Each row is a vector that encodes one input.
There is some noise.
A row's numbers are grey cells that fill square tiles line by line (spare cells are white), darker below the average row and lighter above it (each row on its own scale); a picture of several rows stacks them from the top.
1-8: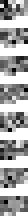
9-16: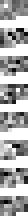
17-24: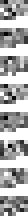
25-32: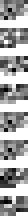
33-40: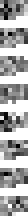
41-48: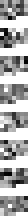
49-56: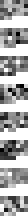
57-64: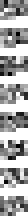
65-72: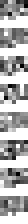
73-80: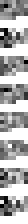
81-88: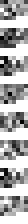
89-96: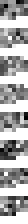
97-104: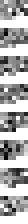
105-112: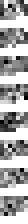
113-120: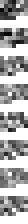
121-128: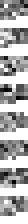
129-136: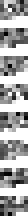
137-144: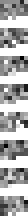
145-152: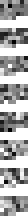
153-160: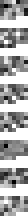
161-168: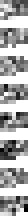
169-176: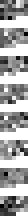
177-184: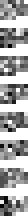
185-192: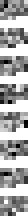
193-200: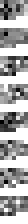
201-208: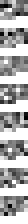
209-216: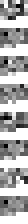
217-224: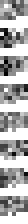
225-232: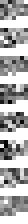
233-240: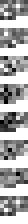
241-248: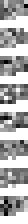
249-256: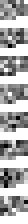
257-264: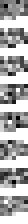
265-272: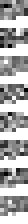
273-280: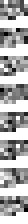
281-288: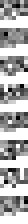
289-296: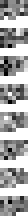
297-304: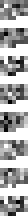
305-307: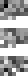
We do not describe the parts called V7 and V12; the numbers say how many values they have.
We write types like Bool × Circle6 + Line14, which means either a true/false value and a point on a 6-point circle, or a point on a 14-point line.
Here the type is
Bool × Bool × Bool + (Line6 + V7) × V12.
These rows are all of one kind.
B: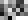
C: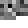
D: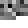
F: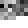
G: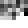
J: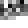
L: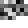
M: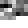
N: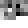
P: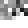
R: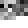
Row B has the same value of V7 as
C, D and N.
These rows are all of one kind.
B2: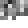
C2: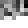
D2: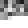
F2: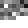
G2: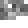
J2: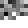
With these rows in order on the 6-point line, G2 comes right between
B2 and D2.
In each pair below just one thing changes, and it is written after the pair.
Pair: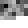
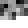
the value of V7
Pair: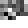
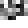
the value of V7
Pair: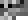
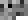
the value of V12
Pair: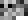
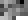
the value of V7
